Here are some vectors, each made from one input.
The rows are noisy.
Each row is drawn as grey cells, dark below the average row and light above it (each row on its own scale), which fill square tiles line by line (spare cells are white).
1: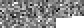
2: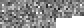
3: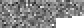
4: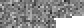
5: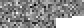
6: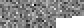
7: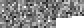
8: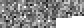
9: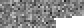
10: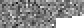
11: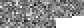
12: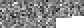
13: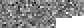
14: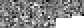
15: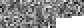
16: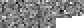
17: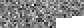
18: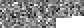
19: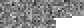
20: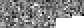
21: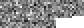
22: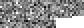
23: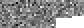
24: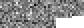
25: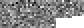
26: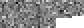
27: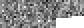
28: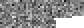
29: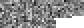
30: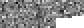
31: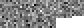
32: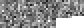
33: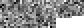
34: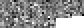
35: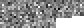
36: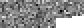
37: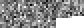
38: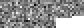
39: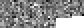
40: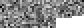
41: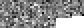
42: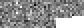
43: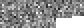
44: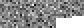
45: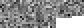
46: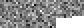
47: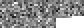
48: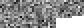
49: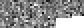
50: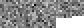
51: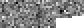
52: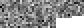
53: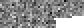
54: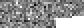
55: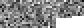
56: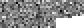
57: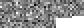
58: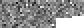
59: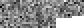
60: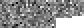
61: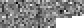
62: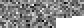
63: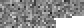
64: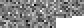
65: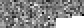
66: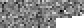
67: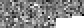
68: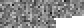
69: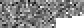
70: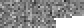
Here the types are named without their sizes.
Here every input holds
either a point on a circle, or a label.
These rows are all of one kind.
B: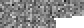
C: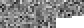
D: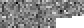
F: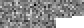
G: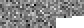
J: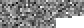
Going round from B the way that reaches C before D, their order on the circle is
B, F, G, C, D, J.
